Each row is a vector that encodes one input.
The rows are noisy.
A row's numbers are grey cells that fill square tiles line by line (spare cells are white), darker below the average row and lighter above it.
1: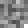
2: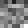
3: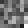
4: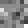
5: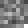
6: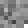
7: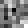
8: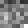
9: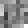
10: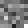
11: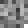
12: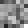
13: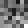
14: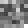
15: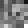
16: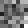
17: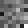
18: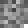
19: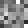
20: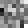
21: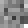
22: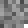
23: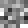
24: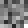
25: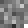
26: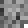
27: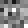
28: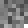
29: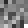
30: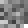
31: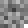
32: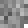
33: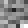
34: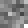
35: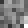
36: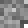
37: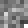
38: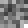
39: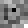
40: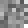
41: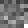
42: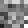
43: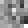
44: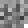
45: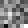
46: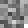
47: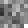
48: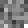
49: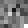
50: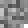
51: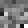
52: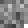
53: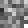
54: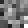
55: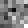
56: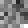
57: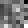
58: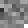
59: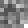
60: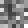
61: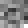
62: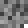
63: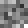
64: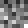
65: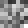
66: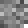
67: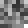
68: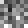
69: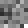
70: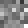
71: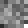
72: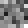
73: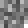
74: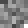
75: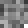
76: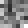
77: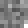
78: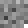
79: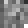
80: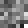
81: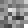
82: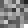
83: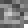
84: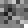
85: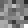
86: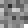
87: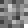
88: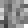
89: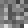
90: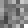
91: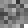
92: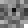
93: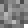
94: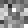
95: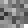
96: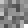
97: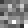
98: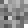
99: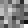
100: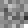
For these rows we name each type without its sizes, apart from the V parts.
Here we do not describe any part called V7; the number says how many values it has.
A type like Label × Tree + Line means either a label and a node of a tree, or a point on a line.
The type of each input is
Bool × Bool × Bool × (Line + V7).
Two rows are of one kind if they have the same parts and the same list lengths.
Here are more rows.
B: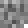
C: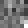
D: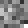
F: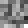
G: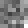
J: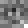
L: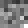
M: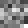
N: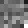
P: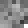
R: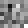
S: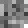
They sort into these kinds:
B, C, F, J, L, N, R
D, G, M, P, S

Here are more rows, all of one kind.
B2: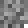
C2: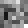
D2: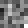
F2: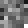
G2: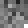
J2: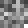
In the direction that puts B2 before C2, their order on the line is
G2, D2, J2, B2, C2, F2.
